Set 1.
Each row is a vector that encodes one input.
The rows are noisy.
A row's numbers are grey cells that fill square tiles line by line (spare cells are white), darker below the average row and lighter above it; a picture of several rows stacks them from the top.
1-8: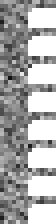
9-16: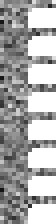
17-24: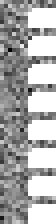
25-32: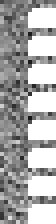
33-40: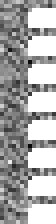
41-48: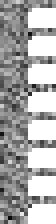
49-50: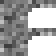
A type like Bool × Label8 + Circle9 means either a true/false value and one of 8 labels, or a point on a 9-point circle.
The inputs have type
Line6.
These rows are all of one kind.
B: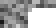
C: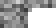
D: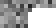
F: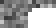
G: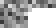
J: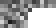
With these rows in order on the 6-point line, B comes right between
C and G.
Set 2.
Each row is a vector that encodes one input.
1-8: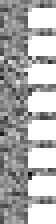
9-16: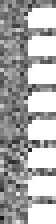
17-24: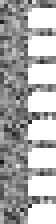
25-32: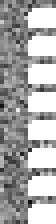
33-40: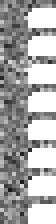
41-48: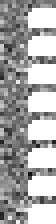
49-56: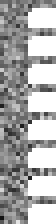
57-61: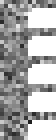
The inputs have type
Line11.
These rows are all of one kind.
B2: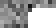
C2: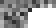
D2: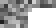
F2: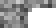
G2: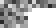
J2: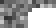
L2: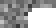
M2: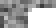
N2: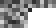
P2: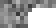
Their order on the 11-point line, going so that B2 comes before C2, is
G2, D2, M2, F2, P2, B2, L2, J2, C2, N2.
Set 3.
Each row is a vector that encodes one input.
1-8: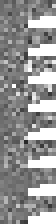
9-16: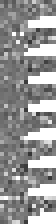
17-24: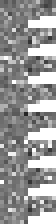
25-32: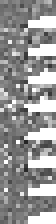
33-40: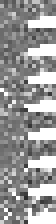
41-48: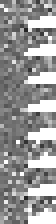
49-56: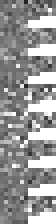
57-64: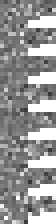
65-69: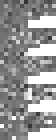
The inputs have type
Tree11 + Unit.
